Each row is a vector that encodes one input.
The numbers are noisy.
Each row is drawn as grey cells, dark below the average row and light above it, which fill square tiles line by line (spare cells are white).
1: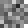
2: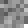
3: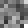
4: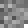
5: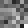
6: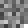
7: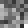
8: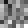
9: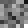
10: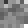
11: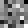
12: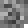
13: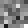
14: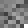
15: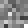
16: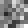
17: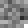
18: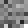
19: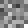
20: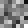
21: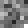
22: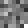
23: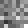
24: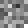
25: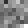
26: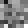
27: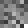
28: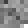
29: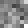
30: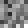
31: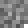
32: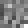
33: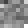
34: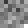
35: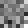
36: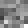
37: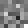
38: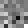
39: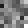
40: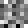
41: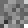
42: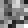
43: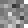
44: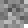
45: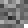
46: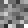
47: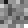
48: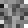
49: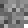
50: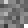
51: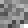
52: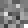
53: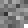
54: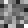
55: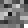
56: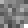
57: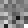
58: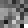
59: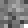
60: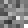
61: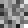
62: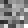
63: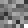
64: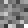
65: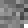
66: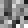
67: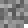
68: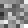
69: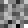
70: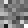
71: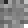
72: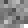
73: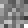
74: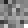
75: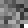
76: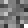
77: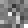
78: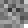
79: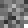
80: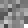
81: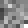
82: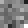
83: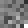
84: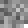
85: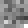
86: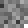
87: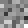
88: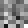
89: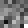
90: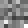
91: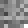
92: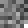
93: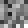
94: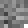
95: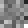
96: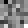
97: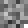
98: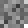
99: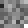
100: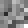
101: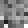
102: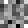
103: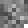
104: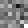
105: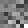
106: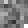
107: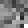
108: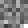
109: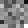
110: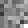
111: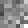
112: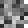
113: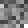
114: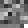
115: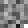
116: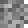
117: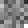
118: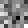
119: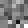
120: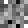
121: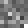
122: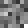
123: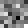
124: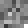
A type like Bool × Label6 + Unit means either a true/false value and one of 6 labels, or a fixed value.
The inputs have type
(Bool × Bool × Bool × Bool + Unit) × Circle8 × Line6.
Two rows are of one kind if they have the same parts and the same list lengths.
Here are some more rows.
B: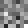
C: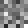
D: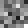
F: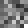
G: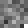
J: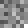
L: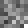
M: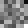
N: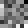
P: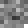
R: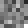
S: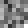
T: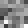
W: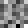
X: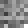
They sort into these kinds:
B, C, D, W
F, G, J, L, M, N, P, R, S, T, X

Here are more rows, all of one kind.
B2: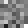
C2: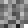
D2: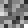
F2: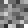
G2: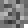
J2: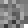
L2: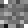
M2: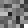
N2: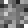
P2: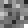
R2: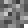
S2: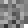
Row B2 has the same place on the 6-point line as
D2, L2 and P2.
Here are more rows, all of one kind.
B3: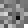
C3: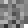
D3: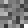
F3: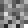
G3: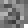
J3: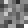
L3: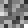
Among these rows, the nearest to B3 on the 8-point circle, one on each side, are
F3 and L3.
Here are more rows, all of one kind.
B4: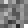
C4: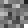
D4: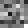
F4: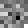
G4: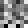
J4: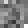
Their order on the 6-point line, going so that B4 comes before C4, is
D4, G4, F4, B4, J4, C4.
